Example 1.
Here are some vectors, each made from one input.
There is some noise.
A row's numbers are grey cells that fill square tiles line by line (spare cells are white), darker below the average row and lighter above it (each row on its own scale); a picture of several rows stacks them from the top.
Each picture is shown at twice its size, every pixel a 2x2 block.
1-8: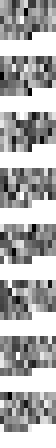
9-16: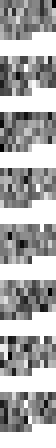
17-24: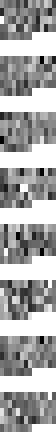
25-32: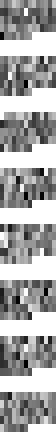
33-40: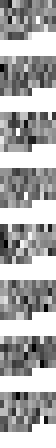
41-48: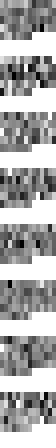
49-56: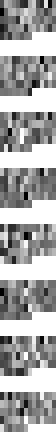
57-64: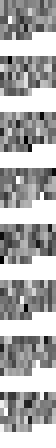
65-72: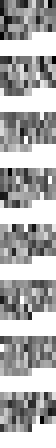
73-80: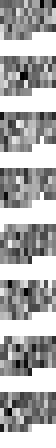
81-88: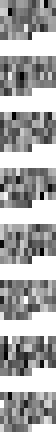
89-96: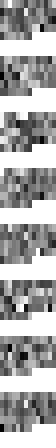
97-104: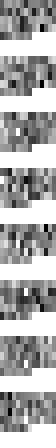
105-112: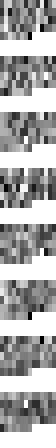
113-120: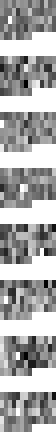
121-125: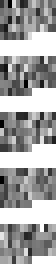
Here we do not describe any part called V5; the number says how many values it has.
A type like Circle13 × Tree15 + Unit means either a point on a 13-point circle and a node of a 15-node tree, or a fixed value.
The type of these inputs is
Bool × Tree10 × V5.
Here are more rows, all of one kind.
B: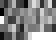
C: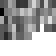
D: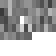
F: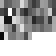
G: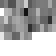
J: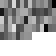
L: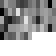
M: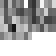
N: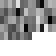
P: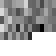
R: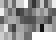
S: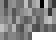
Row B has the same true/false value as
C, J and L.
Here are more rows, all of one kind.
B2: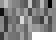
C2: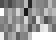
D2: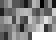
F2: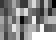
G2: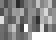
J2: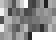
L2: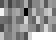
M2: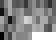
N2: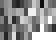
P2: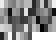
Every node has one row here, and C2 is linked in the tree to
F2 and L2.
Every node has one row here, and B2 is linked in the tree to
M2 and P2.
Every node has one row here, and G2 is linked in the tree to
N2.
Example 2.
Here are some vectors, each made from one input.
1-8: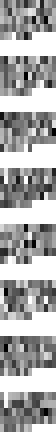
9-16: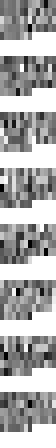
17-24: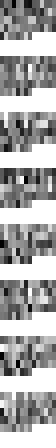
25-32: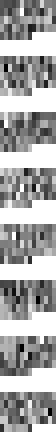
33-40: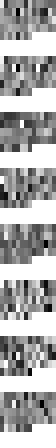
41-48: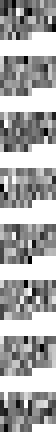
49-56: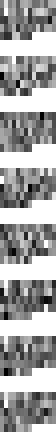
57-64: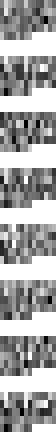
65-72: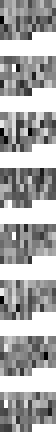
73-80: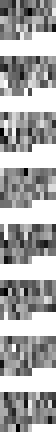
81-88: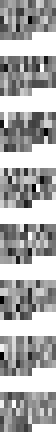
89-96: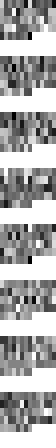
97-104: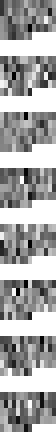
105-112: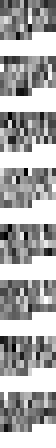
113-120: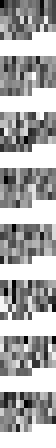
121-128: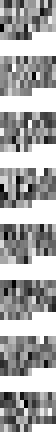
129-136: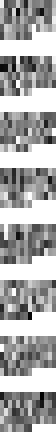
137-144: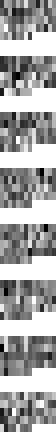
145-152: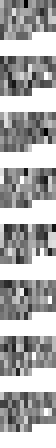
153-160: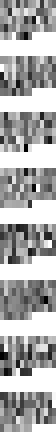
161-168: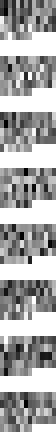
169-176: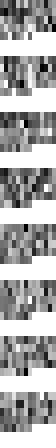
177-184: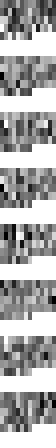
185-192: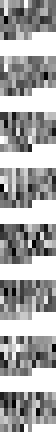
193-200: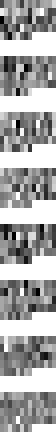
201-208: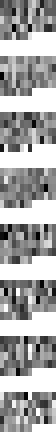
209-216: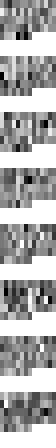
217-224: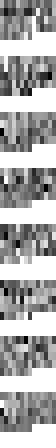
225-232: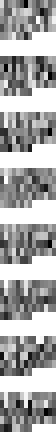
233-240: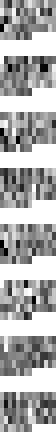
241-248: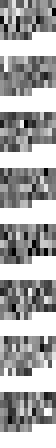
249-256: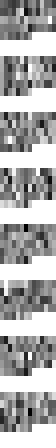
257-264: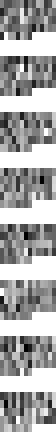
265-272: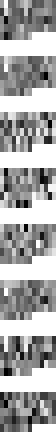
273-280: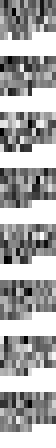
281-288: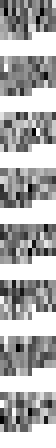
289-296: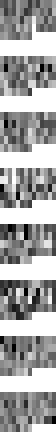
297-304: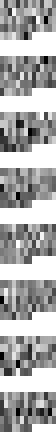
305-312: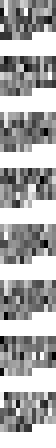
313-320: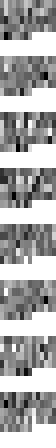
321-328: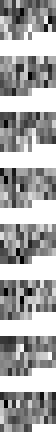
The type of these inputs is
Bool × Line5 × Line15 + Line11.
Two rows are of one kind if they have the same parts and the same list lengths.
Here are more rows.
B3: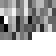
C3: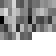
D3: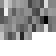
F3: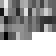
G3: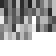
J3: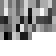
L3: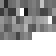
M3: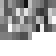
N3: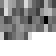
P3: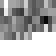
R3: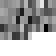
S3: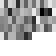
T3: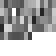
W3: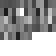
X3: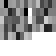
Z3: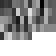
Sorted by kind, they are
B3, C3, D3, F3, J3, N3, P3, R3
G3, L3, M3, S3, T3, W3, X3, Z3

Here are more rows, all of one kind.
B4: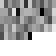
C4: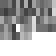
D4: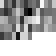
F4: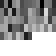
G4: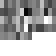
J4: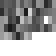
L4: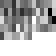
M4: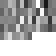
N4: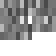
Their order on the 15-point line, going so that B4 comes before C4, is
B4, M4, N4, J4, G4, D4, C4, L4, F4.
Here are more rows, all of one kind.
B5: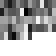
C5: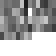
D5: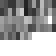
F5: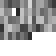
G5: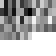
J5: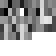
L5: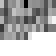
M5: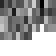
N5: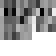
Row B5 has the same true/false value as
M5 and N5.
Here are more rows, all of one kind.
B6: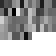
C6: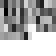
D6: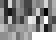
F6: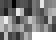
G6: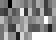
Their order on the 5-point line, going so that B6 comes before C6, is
B6, F6, C6, G6, D6.
